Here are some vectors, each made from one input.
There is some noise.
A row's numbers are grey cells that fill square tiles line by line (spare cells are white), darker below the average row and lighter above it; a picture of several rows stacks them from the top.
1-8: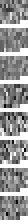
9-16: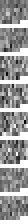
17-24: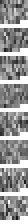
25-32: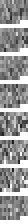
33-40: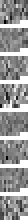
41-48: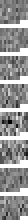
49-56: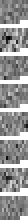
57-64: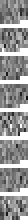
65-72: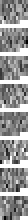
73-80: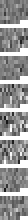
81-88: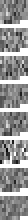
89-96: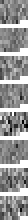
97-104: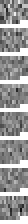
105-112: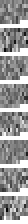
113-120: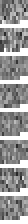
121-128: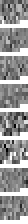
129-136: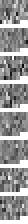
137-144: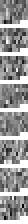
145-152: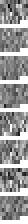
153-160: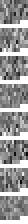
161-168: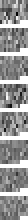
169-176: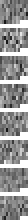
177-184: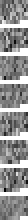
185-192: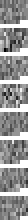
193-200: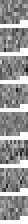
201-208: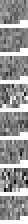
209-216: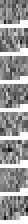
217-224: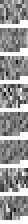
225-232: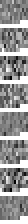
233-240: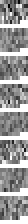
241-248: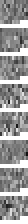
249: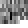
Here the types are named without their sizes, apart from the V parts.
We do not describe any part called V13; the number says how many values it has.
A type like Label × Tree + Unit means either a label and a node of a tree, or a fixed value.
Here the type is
Circle × (Line + V13) + Label.
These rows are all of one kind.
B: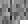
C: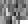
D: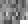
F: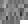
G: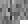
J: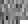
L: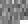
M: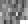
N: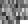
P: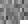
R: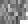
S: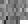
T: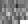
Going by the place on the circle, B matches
G, J, N and T.
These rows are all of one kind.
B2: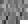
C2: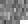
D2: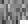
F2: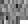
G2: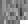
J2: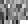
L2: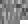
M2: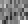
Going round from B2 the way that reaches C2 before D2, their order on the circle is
B2, G2, M2, J2, F2, L2, C2, D2.
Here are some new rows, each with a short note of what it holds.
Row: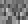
a point on a circle and a value of V13
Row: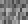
a point on a circle and a value of V13
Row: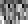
a label
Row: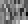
a point on a circle and a value of V13
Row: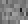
a point on a circle and a value of V13
